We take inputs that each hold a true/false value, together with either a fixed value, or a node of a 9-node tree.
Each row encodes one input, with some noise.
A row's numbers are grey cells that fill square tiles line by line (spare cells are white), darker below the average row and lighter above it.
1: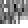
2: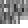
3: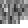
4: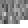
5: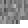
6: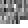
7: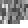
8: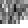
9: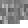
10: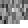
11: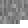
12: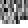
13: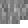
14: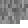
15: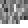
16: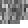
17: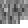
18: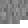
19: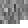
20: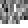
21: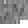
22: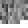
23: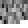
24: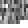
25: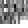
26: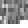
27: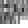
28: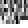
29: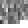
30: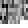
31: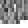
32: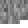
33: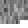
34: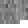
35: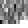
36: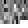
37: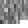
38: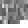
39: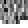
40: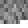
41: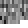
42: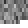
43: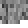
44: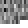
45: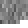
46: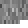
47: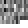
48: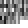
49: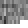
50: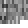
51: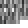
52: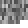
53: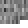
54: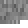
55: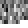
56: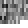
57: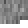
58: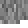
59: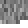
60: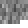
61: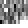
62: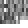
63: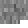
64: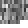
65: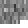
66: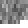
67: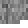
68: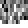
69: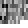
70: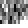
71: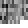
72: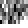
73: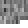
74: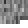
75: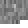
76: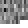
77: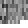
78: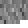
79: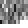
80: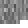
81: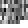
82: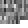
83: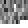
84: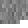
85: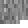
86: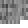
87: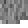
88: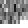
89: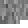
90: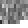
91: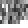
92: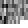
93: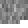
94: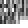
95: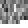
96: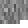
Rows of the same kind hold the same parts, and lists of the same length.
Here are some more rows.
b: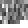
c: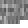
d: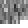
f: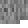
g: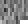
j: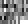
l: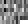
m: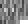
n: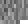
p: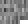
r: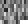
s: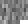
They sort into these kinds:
b, c, d, f, g, j, l, n, p, r, s
m

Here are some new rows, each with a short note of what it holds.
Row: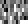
a node of a 9-node tree and a true/false value
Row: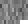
a true/false value
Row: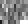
a node of a 9-node tree and a true/false value
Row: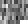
a node of a 9-node tree and a true/false value
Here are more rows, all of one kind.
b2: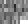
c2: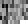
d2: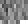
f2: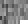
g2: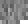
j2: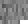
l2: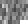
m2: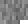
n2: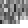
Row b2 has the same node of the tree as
c2, g2 and l2.
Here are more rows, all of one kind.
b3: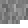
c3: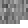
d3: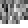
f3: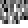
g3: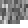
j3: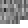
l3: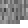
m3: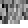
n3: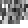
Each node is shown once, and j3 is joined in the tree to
f3 and l3.
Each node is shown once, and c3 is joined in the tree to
g3.
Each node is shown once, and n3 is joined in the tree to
b3.
